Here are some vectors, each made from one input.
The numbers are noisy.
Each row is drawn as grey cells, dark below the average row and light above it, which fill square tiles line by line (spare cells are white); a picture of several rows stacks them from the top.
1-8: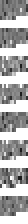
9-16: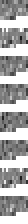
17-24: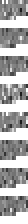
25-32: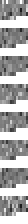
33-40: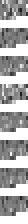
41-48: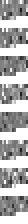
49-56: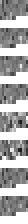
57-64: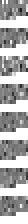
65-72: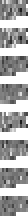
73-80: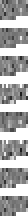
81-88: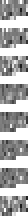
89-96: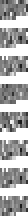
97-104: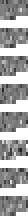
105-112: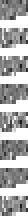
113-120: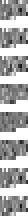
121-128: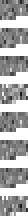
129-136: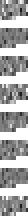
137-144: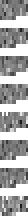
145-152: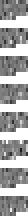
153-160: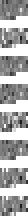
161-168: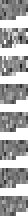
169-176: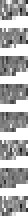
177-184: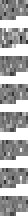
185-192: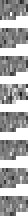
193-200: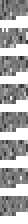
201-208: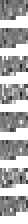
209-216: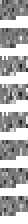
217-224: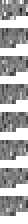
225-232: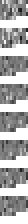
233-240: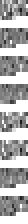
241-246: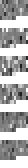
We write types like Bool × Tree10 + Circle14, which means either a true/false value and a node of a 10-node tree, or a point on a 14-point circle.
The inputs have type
Circle6 + Line3 × Line7 + Unit.
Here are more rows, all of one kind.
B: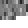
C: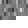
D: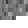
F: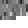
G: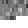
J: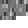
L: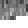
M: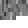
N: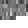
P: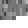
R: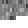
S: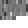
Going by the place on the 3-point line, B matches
D, F, J and P.
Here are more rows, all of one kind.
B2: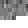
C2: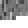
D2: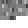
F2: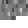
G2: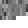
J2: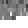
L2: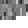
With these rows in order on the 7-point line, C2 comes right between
F2 and G2.
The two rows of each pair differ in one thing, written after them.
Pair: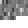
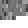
the place on the 3-point line
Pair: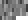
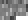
the place on the 7-point line
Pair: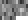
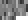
the place on the 3-point line
